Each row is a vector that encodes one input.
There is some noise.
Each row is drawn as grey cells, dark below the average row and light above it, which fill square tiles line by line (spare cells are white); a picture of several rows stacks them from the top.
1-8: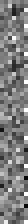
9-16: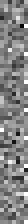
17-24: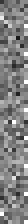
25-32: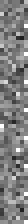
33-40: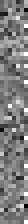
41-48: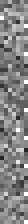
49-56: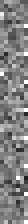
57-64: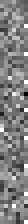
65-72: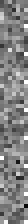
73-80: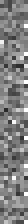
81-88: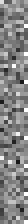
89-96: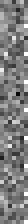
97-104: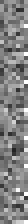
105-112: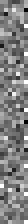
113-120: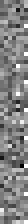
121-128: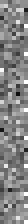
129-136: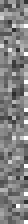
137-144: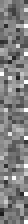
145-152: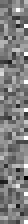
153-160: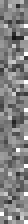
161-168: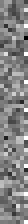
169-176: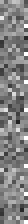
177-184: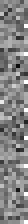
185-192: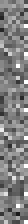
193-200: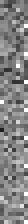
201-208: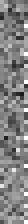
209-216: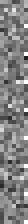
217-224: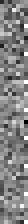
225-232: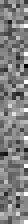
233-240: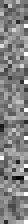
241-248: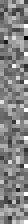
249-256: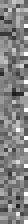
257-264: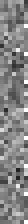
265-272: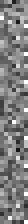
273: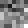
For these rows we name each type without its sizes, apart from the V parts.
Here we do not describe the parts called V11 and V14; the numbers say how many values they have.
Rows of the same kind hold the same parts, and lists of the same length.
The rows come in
2 kinds.
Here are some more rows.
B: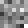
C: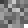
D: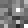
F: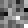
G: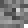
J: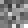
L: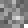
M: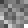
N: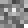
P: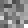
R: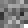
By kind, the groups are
B, D, F, J, N, R
C, G, L, M, P

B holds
a value of V11 and a value of V14.
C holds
a point on a line, a true/false value and a value of V14.
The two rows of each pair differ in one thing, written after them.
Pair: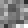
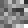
the value of V14
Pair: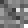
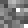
the true/false value
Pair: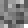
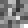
the value of V14
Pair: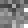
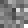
the value of V14
